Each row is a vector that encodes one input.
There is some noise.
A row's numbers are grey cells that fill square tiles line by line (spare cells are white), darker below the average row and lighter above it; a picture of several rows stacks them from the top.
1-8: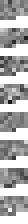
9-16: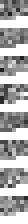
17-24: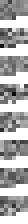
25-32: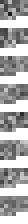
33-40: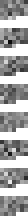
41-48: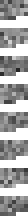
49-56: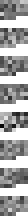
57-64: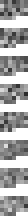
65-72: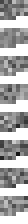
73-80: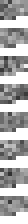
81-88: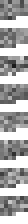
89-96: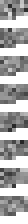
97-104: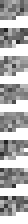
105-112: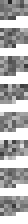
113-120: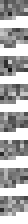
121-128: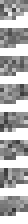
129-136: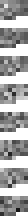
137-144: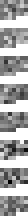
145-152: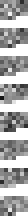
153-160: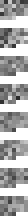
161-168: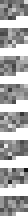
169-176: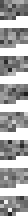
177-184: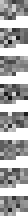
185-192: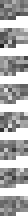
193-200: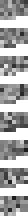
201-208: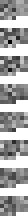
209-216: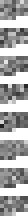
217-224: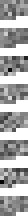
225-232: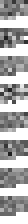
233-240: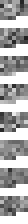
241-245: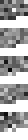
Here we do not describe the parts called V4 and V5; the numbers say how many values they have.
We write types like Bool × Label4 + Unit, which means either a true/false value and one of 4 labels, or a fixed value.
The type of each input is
((Bool × Bool × Bool + V5) × V4 + Line8) × Tree8.
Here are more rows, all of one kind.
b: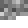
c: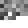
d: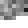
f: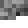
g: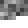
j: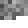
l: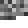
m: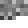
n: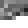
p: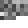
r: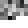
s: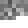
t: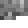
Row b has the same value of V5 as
f, g and j.
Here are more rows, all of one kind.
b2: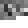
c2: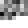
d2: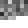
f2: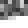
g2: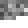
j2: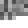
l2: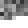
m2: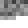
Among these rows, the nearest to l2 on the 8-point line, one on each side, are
b2 and f2.
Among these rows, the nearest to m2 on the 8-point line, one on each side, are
b2 and j2.
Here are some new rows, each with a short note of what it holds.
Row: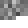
a node of an 8-node tree, a value of V4 and a value of V5
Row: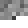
a node of an 8-node tree, a value of V4 and a value of V5
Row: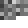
a node of an 8-node tree, a value of V4 and a value of V5
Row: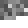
a point on an 8-point line and a node of an 8-node tree
